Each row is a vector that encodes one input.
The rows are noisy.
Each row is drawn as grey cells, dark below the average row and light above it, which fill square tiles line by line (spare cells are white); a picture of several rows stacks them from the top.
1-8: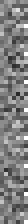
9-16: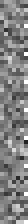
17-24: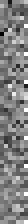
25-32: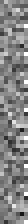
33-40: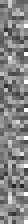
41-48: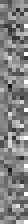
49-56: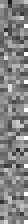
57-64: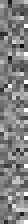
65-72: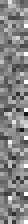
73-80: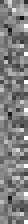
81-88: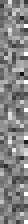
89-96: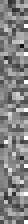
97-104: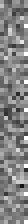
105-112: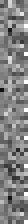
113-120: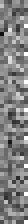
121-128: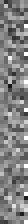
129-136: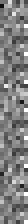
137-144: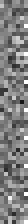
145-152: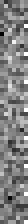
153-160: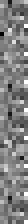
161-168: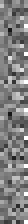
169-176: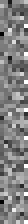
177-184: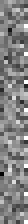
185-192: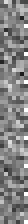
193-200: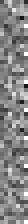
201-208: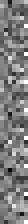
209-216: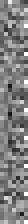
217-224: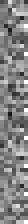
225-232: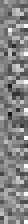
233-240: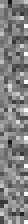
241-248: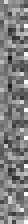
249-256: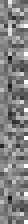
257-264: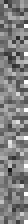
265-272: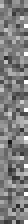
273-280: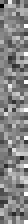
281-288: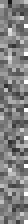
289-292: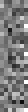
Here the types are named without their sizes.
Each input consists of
a label, together with either a fixed value, or a point on each of two lines.
